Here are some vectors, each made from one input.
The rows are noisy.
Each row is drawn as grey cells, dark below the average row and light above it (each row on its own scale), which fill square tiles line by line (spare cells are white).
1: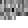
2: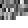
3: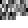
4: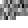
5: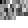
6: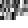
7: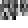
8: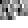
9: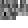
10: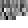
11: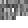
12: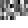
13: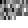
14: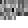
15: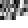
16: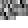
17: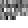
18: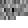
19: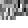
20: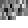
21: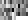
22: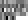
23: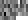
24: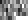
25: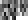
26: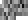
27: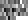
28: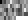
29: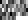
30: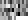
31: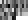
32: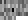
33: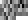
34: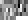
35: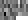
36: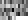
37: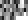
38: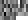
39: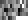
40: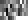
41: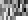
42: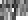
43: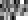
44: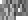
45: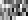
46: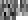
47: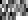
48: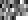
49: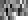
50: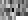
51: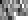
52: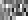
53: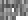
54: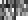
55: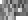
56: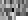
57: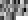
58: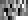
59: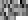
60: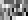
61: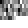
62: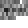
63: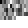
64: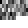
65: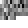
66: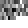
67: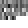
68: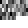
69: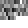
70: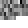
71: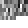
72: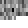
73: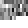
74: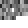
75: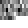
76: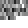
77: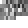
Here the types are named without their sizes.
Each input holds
a list of points on a line.
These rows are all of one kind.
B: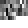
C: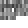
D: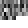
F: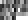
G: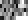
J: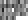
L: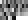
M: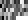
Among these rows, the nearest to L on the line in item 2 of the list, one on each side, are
F and G.
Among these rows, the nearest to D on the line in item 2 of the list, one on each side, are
B and M.
